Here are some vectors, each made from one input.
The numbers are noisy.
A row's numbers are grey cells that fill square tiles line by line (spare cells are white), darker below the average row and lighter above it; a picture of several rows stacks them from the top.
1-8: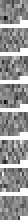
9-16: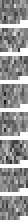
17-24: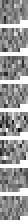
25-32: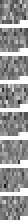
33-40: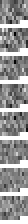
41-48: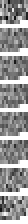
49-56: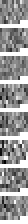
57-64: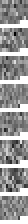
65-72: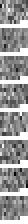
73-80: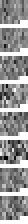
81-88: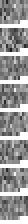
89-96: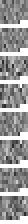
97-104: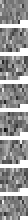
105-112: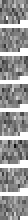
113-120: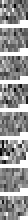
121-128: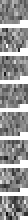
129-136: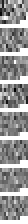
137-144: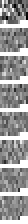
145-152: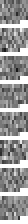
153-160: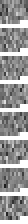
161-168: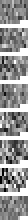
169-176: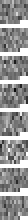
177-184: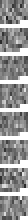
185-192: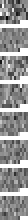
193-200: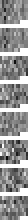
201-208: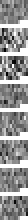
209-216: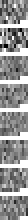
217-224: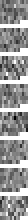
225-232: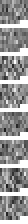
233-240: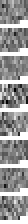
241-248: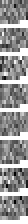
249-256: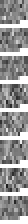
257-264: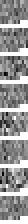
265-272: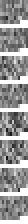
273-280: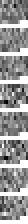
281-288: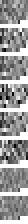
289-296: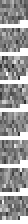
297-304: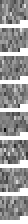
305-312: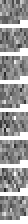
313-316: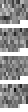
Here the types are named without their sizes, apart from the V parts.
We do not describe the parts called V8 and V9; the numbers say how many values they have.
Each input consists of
either a value of V8 and a value of V9, or a list of points on a circle.
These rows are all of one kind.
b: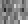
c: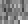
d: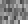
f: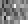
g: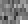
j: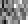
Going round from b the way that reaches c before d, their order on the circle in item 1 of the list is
b, c, d, f, g, j.
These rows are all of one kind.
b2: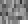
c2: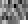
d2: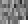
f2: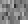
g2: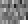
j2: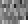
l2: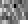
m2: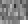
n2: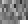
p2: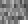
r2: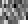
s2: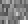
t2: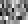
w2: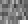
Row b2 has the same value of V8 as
d2, p2, t2 and w2.
